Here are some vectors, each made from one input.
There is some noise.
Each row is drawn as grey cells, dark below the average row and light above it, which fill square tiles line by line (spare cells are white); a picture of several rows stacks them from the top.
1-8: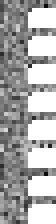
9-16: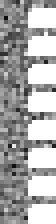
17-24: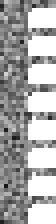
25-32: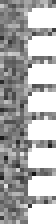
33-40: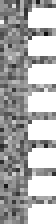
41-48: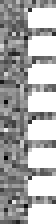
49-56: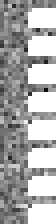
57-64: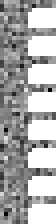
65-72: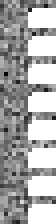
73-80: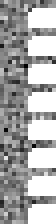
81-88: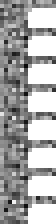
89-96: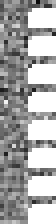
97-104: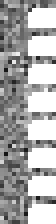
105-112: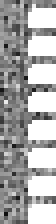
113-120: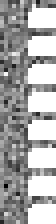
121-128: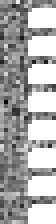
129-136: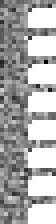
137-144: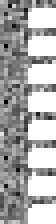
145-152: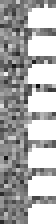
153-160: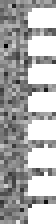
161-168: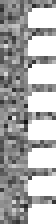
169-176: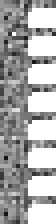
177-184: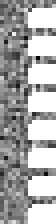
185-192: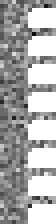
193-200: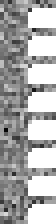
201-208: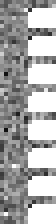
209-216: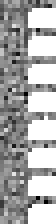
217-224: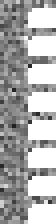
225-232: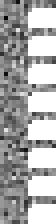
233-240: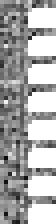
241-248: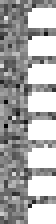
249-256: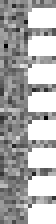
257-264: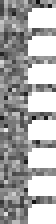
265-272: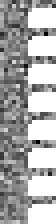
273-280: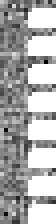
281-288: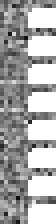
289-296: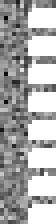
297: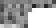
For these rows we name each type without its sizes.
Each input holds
a node of a tree, together with either a fixed value, or three true/false values.
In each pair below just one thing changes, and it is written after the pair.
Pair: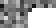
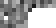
one of the three true/false values
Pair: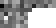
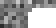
one of the three true/false values
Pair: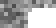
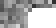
one of the three true/false values
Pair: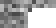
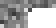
one of the three true/false values
